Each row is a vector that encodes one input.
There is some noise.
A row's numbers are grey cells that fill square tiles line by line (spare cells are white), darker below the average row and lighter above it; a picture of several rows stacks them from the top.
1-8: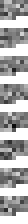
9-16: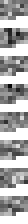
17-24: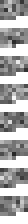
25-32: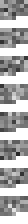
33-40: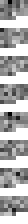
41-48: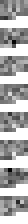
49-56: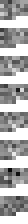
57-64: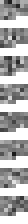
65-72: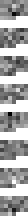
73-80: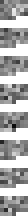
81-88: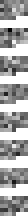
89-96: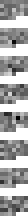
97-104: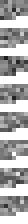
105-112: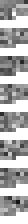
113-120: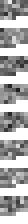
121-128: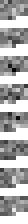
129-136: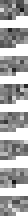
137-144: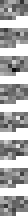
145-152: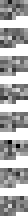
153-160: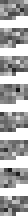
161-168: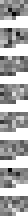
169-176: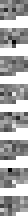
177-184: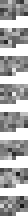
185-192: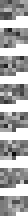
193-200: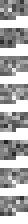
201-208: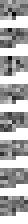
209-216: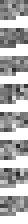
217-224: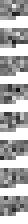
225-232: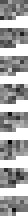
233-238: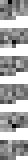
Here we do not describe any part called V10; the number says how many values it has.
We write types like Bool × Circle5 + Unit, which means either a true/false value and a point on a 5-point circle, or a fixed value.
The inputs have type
Line8 × List2(Line6) × V10.
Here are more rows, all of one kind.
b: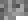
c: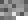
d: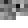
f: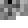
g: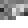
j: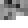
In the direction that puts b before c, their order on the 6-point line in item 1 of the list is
f, j, d, b, c, g.
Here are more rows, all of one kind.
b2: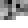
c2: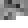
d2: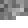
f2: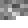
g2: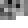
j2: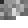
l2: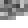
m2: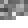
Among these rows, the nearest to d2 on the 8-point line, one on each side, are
f2 and m2.
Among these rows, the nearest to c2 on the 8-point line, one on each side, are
b2 and g2.
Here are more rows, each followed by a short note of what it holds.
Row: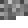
a point on an 8-point line and a value of V10, together with a list of two items
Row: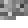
a point on an 8-point line and a value of V10, together with the empty list
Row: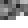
a point on an 8-point line and a value of V10, together with a list of two items
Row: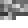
a point on an 8-point line and a value of V10, together with the empty list
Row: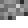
a point on an 8-point line and a value of V10, together with a list of two items
